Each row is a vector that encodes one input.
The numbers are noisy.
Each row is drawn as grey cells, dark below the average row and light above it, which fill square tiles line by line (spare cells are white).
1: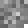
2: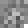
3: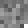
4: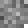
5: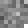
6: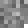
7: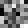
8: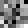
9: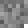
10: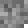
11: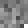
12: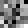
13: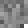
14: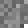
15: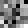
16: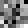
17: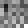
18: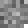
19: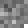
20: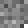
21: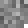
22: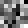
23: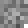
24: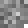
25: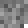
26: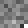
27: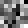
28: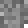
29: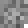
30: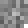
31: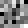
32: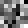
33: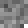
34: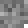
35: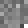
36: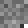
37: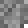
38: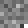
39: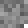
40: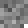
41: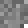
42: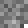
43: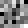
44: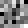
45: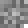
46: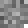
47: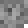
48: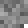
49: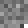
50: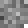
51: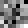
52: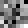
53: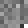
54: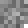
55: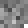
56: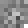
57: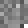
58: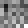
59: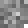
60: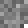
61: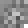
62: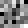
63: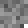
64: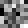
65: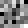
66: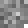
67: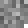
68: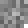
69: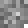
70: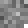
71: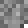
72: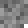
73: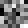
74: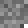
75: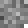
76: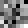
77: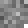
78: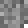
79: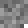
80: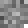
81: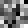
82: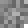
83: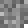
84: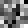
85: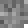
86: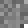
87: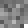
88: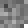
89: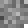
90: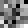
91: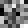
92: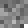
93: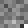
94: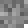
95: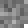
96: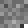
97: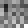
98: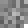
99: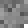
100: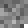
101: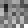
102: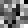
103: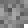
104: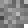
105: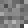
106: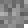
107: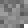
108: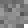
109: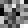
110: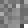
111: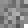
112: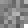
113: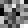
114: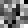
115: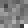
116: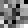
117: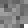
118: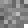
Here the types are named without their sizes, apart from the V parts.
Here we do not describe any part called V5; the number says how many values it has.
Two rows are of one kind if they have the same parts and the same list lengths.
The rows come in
4 kinds.
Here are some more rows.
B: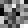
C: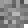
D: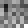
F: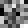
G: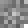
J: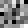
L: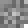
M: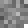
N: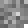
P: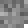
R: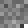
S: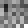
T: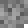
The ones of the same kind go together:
B, F, J
C, G, L, M, N
D, S
P, R, T

